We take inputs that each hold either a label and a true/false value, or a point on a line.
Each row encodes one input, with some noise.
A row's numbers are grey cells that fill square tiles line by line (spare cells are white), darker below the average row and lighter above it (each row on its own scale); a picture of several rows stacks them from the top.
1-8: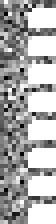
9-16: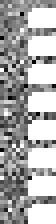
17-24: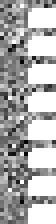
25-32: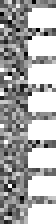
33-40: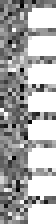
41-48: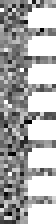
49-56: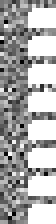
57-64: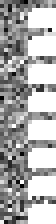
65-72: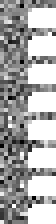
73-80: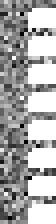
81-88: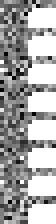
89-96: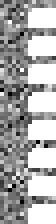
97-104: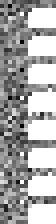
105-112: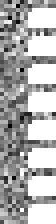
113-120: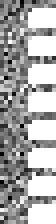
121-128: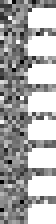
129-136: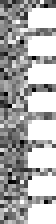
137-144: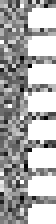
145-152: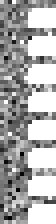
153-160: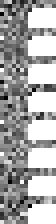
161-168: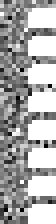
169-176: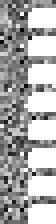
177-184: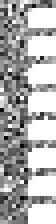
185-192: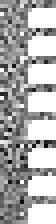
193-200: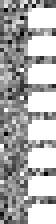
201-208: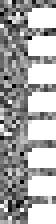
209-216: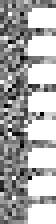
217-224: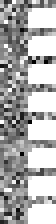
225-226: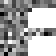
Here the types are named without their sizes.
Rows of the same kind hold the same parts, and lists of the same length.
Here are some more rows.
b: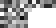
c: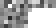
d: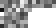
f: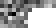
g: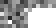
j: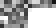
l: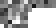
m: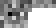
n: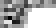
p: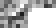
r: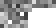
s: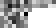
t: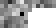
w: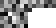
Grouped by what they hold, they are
b, d, l, p, t, w
c, f, g, j, m, n, r, s

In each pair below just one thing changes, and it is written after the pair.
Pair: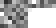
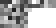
the label
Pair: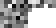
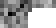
the true/false value
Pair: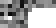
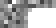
the true/false value
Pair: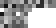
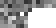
the true/false value
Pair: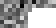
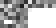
the true/false value
